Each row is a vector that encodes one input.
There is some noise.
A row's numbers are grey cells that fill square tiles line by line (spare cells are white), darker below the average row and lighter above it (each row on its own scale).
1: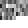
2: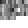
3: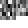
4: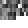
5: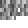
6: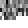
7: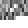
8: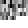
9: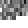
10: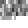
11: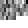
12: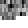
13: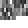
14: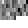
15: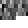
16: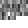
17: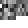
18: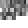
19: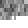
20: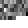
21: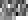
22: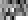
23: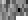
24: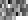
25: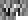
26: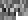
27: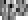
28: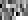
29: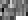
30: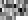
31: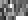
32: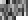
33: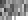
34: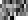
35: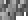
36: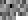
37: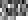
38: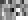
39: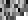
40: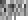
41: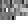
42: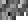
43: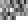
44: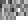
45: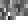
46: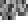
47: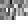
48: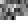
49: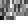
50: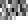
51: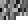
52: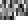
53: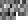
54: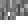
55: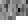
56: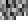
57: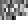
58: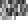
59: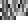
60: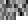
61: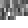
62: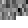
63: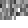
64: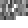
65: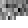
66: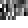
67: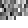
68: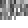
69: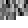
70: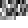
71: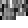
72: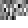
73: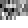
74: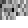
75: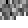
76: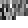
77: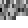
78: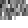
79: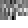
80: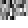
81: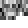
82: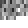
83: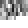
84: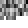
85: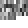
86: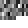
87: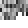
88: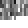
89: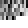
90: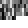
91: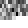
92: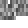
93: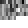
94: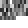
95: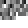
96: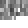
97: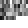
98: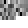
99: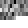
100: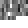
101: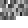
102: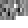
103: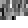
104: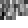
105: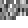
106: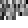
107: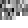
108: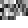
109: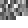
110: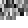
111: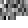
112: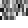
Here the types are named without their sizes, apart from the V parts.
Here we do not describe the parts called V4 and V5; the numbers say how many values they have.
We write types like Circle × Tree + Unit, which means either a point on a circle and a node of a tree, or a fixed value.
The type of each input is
Bool × V5 + (Circle + Unit) × V4.
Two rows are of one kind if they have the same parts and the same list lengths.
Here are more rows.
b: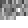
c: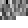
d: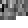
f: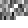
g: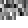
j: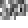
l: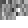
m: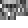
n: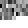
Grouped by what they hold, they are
b, j, l, n
c, d, g, m
f

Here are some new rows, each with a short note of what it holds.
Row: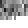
a value of V4
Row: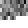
a point on a circle and a value of V4
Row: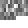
a point on a circle and a value of V4
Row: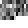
a point on a circle and a value of V4
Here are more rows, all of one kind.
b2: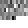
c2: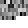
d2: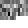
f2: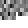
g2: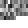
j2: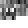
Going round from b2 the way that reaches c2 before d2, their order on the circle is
b2, g2, c2, f2, d2, j2.
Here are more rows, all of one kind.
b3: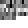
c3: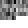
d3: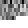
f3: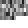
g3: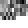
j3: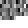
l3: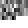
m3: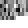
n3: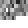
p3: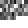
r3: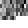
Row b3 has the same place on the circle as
c3, f3 and p3.
